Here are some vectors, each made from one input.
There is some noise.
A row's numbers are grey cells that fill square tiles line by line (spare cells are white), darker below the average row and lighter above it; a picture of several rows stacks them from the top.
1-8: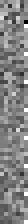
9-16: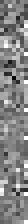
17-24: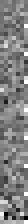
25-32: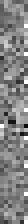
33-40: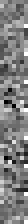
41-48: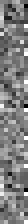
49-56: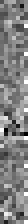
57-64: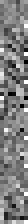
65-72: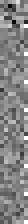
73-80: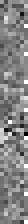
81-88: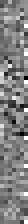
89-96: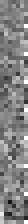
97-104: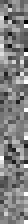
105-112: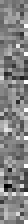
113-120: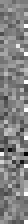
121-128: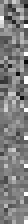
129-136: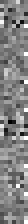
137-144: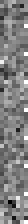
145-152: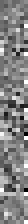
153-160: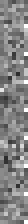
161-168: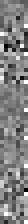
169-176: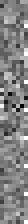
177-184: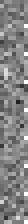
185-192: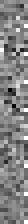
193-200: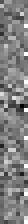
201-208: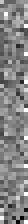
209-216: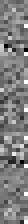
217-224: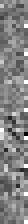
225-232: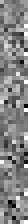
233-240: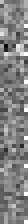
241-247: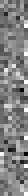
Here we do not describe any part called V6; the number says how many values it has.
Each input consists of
either a node of a 10-node tree, or a list of up to three items, each a true/false value and a value of V6.
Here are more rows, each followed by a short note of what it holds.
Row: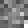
a list of three items
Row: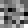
a node of a 10-node tree
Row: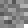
a list of three items
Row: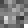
a list of three items
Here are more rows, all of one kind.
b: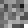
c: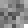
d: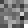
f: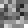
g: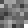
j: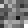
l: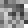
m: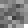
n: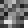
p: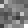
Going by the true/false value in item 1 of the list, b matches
c, d, g and p.
